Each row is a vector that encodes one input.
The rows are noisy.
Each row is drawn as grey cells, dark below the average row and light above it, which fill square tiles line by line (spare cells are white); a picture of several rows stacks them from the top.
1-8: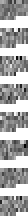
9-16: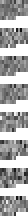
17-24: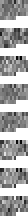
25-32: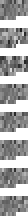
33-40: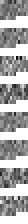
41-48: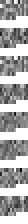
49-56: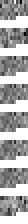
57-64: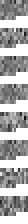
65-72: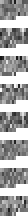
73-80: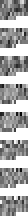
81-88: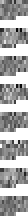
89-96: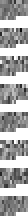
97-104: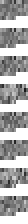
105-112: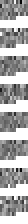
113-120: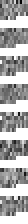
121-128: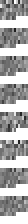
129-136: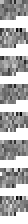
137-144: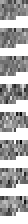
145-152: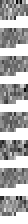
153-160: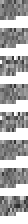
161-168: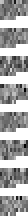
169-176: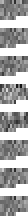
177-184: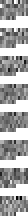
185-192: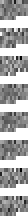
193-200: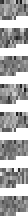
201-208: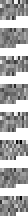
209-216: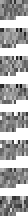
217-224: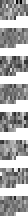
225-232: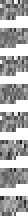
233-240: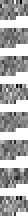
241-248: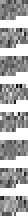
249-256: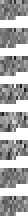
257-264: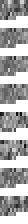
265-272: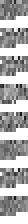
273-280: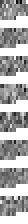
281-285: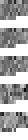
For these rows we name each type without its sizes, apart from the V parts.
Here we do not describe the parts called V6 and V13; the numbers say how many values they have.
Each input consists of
either a point on a circle, or a true/false value and a value of V13, or a value of V6.
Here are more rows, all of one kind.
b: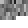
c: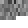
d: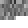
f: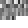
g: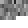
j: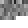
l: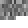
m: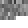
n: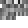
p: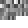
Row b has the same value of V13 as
f and g.
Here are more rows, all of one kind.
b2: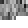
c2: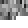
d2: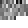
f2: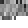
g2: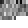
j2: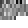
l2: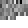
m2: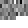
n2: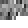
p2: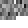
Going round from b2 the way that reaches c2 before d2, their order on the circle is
b2, c2, n2, p2, m2, l2, d2, j2, g2, f2.
